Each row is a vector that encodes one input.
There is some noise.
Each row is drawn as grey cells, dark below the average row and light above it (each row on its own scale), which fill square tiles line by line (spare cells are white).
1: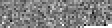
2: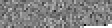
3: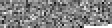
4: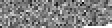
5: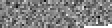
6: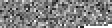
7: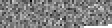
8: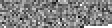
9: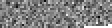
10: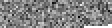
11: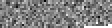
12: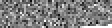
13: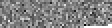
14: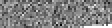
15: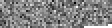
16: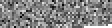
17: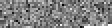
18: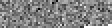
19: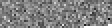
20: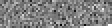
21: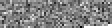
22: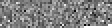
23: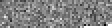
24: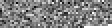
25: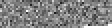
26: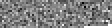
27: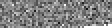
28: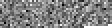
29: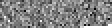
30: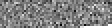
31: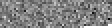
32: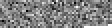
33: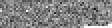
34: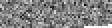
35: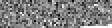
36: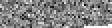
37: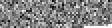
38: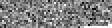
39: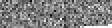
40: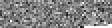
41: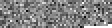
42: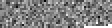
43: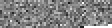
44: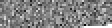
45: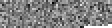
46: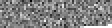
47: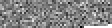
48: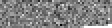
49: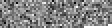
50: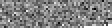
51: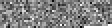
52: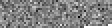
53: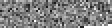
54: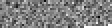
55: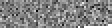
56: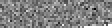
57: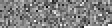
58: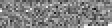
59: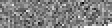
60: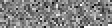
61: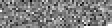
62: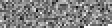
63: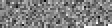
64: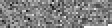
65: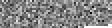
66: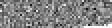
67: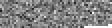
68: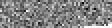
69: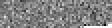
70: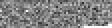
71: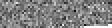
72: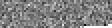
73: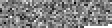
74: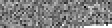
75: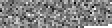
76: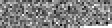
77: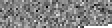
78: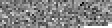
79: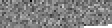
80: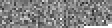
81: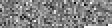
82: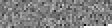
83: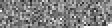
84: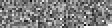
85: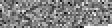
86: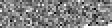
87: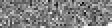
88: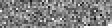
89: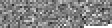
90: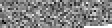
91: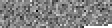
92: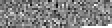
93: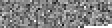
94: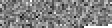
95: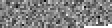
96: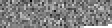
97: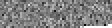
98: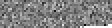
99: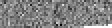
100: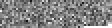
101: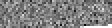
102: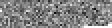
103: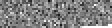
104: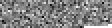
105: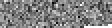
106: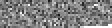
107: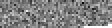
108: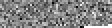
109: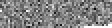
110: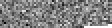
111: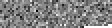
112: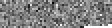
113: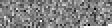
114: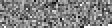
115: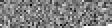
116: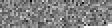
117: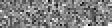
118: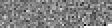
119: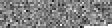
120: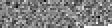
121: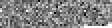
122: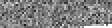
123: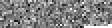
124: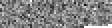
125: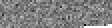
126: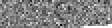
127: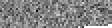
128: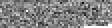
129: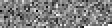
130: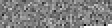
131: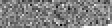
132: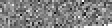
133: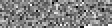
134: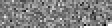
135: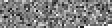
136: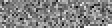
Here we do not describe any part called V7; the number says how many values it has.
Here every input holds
either three true/false values and a value of V7, or a list of up to two points on a 6-point circle.
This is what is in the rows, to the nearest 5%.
About 40% of them hold three true/false values and a value of V7. The rest are lists of up to two points on a 6-point circle: about 5% of all rows are empty, 20% hold one and 30% two.
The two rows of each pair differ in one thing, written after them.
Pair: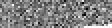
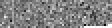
the place on the 6-point circle in item 1 of the list
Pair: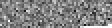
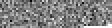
the place on the 6-point circle in item 1 of the list
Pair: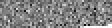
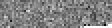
the place on the 6-point circle in item 1 of the list
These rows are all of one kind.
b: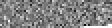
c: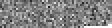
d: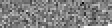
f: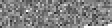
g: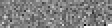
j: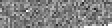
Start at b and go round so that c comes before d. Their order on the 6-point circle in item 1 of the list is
b, g, c, d, f, j.
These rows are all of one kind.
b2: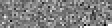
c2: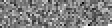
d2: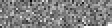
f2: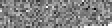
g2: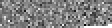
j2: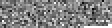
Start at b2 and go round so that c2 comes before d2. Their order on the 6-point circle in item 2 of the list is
b2, f2, c2, j2, g2, d2.
